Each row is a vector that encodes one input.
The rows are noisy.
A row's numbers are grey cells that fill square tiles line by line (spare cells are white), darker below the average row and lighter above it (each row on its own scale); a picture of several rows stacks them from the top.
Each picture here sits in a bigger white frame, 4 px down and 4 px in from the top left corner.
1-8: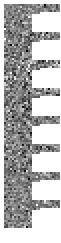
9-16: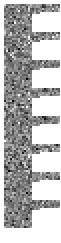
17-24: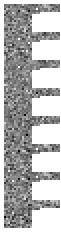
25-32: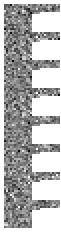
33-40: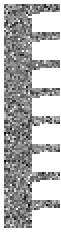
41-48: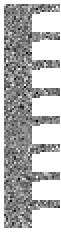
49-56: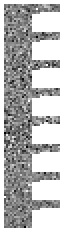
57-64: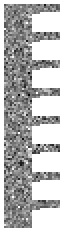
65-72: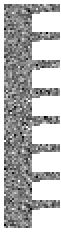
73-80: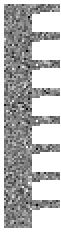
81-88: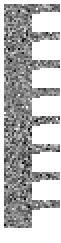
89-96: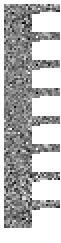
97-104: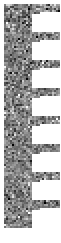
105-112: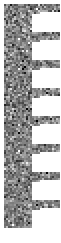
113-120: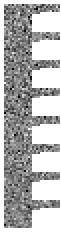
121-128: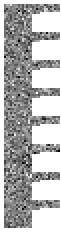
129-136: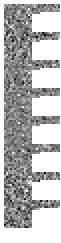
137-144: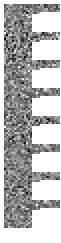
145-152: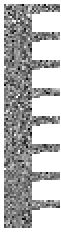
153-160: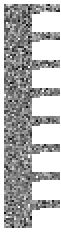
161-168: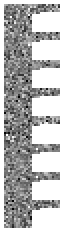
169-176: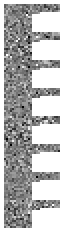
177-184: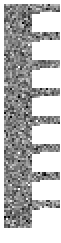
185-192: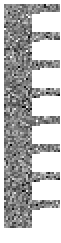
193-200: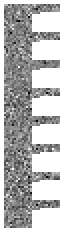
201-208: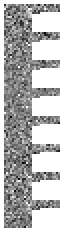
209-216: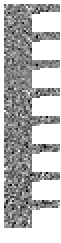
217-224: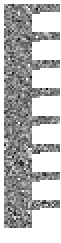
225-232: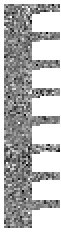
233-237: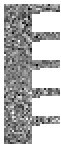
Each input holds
a true/false value, together with either a point on a 6-point line, or a list of up to three points on a 5-point line.
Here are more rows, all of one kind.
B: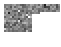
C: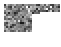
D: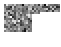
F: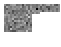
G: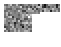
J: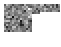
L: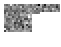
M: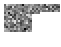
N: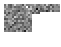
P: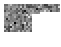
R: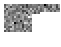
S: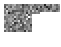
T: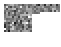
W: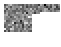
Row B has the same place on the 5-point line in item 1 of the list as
R, S, T and W.
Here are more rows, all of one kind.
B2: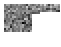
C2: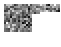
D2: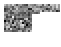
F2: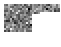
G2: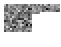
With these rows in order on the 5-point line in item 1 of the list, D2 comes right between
C2 and G2.
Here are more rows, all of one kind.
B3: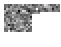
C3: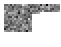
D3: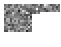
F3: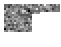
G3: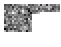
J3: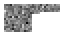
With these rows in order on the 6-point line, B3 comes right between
D3 and F3.
